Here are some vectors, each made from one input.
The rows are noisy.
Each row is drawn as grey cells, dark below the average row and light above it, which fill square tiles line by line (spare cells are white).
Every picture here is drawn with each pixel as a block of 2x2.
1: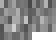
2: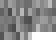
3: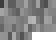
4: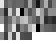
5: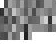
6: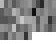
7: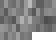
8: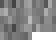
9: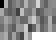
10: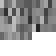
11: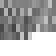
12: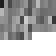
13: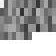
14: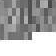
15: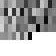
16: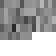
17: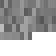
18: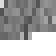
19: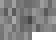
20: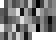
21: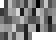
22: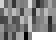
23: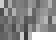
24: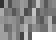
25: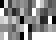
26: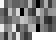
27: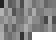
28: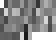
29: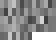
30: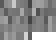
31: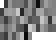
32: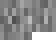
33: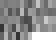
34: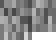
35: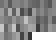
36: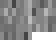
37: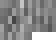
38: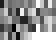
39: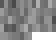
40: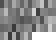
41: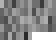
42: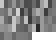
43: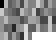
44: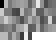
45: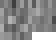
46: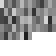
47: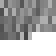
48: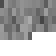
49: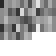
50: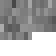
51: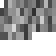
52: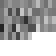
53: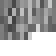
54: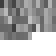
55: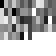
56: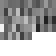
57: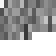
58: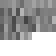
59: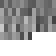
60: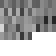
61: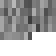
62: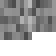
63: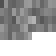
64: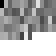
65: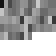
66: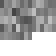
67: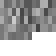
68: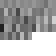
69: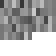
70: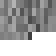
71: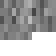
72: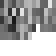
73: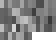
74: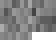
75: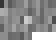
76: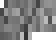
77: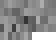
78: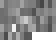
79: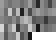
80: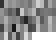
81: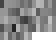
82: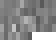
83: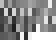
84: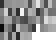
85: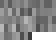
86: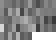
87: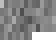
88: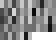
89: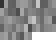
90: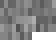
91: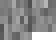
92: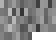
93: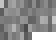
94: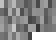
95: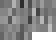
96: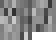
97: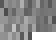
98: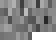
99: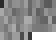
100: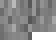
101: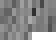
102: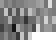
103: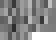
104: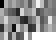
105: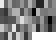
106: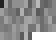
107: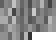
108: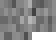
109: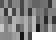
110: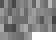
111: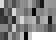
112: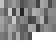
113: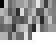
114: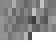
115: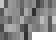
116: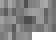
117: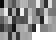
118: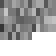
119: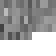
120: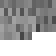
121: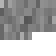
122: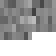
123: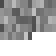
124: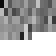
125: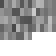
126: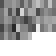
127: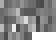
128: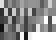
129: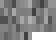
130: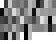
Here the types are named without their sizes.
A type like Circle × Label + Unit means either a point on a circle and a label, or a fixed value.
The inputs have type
Bool × List(Line).
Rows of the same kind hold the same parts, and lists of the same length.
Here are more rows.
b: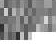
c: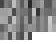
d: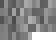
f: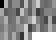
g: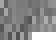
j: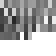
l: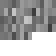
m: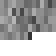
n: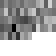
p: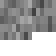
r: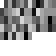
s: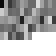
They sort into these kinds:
b, l, s
c, j, m
d, f, g, p
n, r

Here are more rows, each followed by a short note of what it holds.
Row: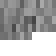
a true/false value, together with a list of two items
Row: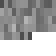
a true/false value, together with a list of one item
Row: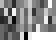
a true/false value, together with a list of two items
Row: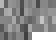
a true/false value, together with a list of two items
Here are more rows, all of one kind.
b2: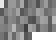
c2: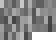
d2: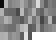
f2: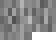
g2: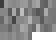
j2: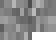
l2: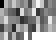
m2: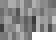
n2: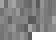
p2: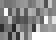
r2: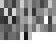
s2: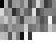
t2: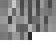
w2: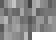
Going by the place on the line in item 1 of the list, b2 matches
c2, m2, r2 and s2.
